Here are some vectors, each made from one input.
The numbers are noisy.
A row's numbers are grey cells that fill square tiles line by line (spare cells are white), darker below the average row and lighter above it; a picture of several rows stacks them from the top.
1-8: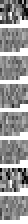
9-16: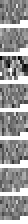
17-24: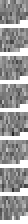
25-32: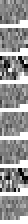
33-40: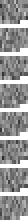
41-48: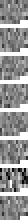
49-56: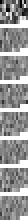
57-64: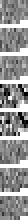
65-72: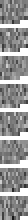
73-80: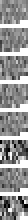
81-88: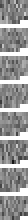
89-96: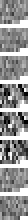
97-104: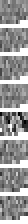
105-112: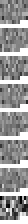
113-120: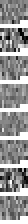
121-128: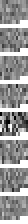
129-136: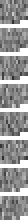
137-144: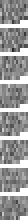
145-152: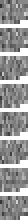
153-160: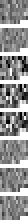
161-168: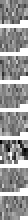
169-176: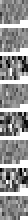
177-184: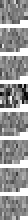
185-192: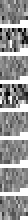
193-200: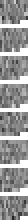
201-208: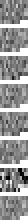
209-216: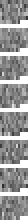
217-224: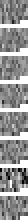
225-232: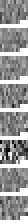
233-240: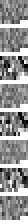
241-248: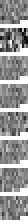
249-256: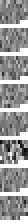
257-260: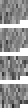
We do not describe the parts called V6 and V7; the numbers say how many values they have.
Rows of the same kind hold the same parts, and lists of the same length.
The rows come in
3 kinds.
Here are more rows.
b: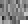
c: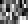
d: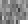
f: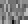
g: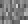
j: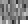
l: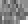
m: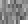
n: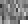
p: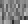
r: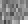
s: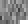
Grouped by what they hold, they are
b, j, n, r
c
d, f, g, l, m, p, s

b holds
a point on an 8-point circle, a node of a 9-node tree, a true/false value and a value of V6.
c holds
a value of V7.
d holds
a point on an 8-point circle, a true/false value and a value of V6.
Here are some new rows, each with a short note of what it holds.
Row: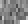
a point on an 8-point circle, a true/false value and a value of V6
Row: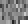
a point on an 8-point circle, a node of a 9-node tree, a true/false value and a value of V6
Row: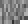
a point on an 8-point circle, a true/false value and a value of V6
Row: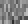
a point on an 8-point circle, a true/false value and a value of V6
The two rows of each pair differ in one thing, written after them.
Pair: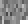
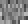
the true/false value
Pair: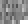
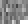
the node of the tree
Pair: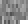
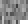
the node of the tree
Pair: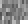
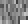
the true/false value
